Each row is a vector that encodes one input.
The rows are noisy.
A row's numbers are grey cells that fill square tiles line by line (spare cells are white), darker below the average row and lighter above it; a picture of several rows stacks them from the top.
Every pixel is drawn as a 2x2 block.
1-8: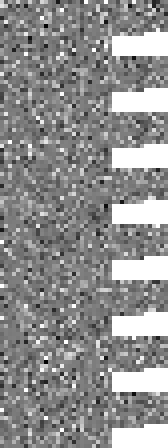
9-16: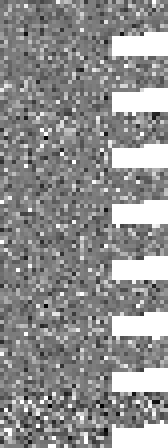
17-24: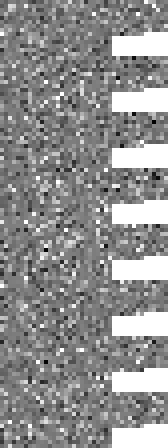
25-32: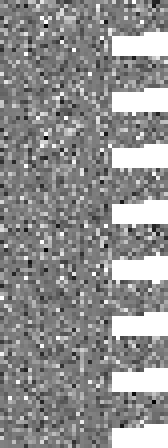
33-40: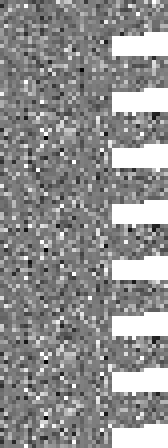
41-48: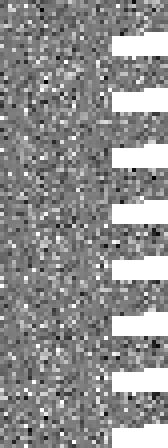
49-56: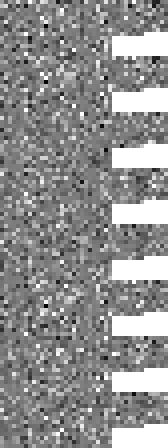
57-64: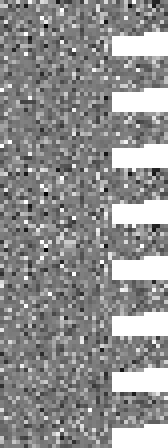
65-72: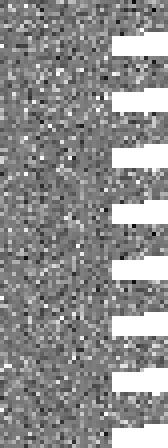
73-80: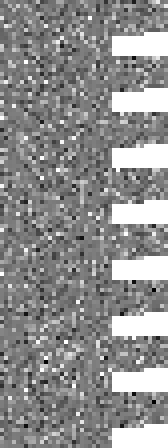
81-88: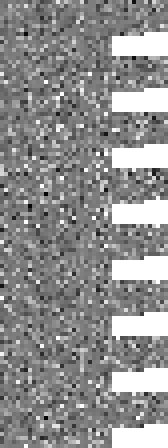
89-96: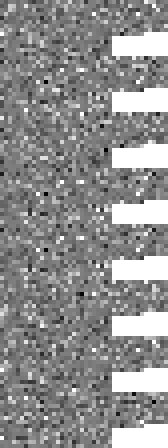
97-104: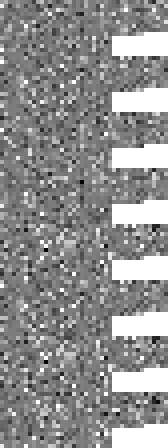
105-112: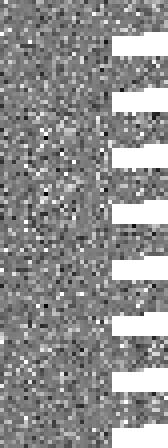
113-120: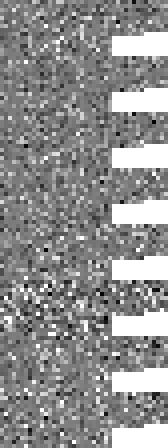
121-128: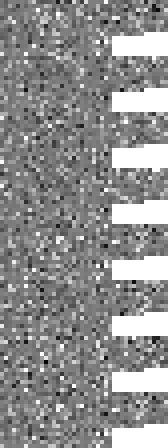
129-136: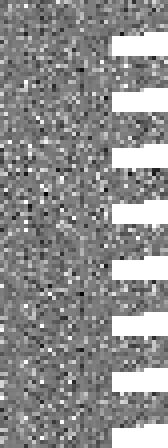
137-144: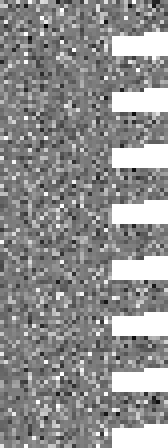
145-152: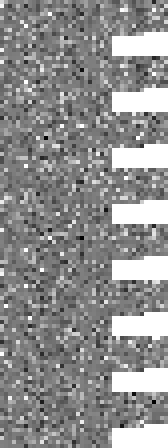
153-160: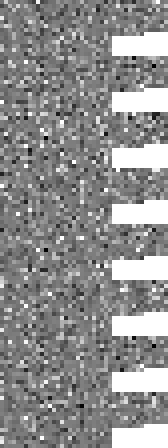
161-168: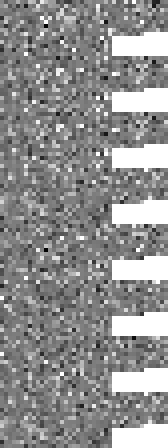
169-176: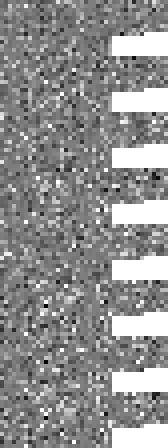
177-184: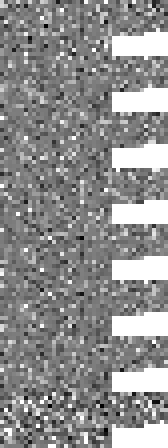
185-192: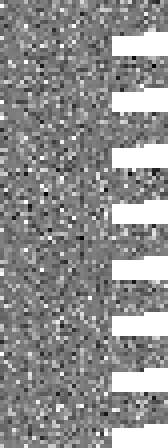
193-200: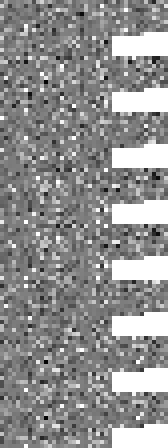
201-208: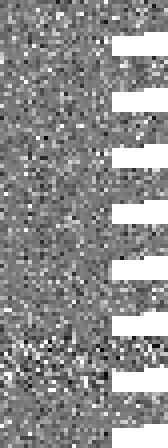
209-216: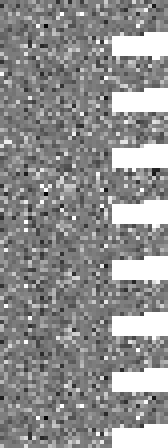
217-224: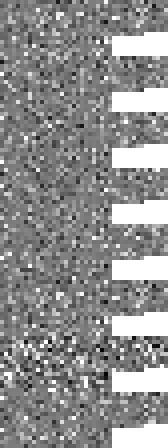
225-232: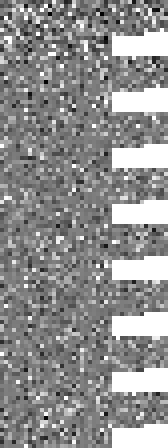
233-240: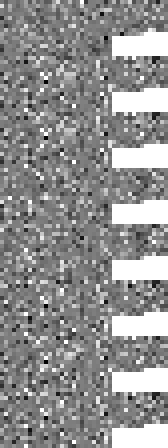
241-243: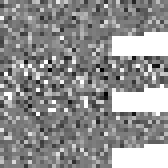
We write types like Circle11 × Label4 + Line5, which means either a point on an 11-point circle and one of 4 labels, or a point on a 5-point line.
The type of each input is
List2(Line8).
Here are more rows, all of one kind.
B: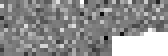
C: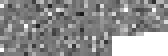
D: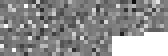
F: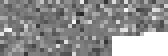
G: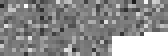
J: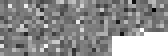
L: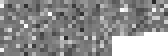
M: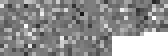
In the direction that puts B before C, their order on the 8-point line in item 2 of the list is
B, J, G, D, C, F, L, M.
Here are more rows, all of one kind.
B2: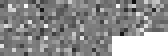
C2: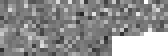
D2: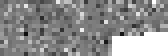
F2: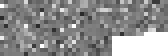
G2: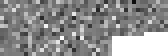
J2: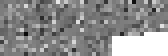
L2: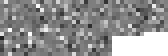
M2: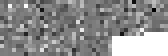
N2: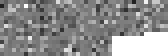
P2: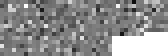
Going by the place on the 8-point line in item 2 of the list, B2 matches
C2, N2 and P2.
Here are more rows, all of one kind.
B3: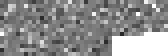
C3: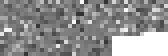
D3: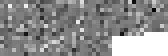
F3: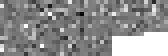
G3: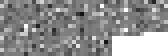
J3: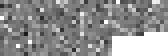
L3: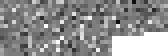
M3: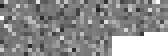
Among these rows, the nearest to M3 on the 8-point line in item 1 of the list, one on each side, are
D3 and J3.
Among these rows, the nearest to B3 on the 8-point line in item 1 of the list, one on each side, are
C3 and J3.
